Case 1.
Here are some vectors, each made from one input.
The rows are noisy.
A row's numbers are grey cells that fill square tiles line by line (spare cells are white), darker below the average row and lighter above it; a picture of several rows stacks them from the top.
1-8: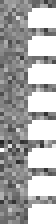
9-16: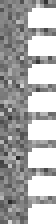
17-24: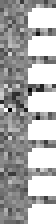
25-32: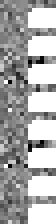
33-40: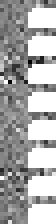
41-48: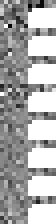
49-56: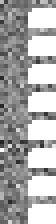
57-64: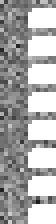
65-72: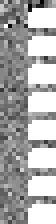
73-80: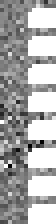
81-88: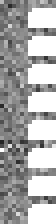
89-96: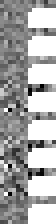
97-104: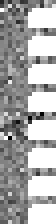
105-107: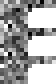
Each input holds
either a point on a 4-point line, or a list of up to two points on a 7-point line.
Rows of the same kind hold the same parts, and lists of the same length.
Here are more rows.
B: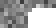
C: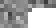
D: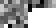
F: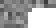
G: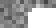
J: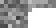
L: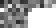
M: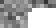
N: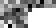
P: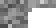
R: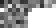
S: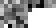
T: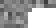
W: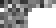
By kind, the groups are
B, C, F, G, M, T
D, N, S
J, P
L, R, W

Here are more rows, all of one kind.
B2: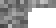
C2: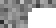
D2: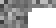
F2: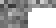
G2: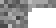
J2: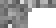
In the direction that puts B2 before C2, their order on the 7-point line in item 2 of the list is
B2, F2, J2, G2, D2, C2.
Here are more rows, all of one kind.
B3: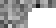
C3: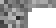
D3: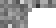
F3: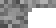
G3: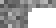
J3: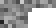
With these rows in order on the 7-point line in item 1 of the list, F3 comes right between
C3 and J3.
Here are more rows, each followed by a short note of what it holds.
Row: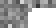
a list of two items
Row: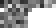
the empty list
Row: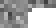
a list of one item
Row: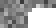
a list of one item
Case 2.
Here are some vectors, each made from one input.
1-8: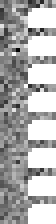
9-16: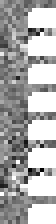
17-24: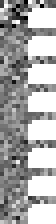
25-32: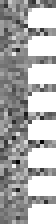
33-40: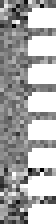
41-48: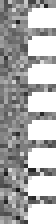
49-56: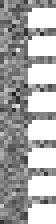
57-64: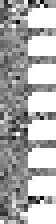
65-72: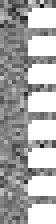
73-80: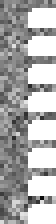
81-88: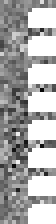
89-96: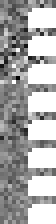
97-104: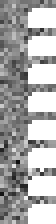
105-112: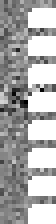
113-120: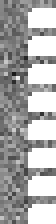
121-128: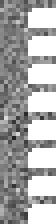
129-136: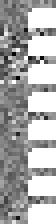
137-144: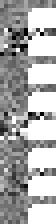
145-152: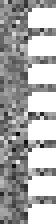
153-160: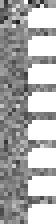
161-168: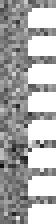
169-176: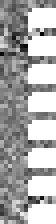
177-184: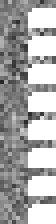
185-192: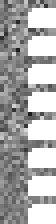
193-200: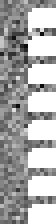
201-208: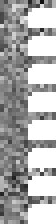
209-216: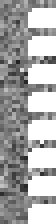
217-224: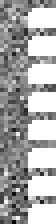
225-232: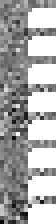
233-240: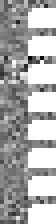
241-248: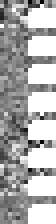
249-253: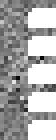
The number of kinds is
4.
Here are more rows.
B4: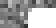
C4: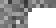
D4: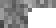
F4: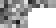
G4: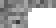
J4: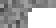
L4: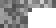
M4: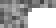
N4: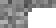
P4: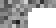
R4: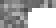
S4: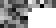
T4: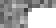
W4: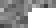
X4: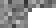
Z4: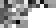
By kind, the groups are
B4
C4, N4, X4
D4, F4, G4, J4, L4, P4, S4, W4, Z4
M4, R4, T4

